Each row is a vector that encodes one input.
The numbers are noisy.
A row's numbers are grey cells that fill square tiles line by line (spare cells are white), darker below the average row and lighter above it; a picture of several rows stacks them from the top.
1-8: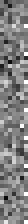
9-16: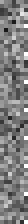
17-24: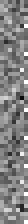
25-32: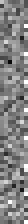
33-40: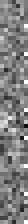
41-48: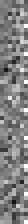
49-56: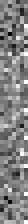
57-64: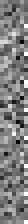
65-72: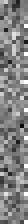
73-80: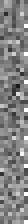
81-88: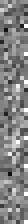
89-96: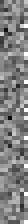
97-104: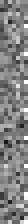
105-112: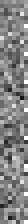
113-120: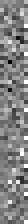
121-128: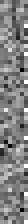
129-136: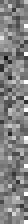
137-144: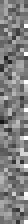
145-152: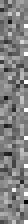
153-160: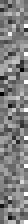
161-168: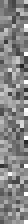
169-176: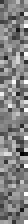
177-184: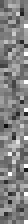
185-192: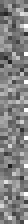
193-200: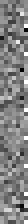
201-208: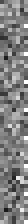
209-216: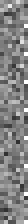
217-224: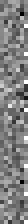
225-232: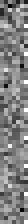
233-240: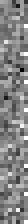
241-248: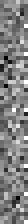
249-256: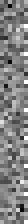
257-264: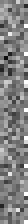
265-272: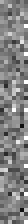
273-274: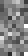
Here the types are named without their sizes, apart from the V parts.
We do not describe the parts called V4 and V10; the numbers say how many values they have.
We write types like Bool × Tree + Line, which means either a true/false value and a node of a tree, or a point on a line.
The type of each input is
(Bool × Bool × Bool + V10) × (Line + V4).
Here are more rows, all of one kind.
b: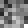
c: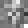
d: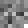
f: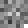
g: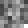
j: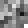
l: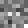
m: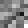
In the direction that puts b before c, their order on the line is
d, l, g, m, b, j, c, f.
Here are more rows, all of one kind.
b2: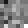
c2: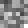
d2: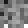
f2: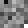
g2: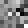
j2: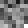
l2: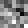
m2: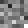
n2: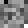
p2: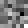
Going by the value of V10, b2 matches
d2, f2, j2 and n2.
